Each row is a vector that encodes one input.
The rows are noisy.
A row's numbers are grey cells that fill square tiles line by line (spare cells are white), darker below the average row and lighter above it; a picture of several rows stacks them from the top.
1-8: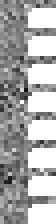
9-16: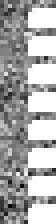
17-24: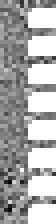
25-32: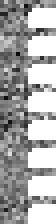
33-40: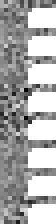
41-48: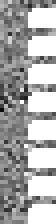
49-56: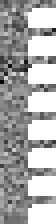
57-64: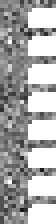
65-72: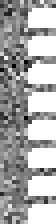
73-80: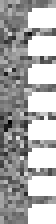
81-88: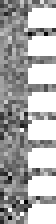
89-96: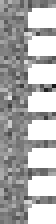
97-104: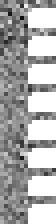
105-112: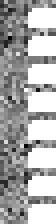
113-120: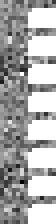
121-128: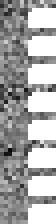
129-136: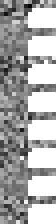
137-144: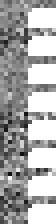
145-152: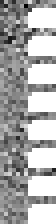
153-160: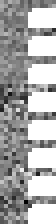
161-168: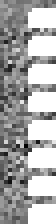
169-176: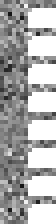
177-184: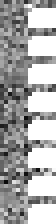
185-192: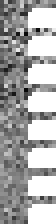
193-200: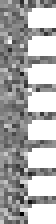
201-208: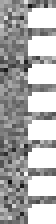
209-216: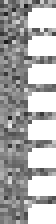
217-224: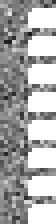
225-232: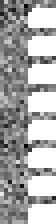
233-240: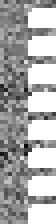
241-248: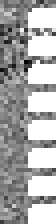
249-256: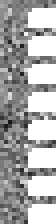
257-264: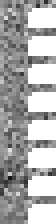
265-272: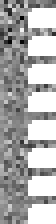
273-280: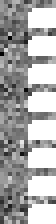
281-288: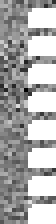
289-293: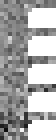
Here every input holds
a point on a 6-point line and a true/false value.
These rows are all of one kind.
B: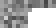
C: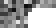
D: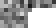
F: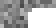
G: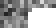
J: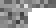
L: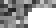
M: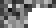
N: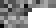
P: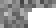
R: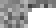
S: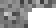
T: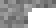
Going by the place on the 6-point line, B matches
G and T.
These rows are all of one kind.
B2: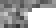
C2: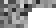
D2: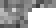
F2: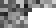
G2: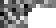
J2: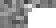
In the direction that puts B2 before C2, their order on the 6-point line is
D2, B2, G2, F2, J2, C2.
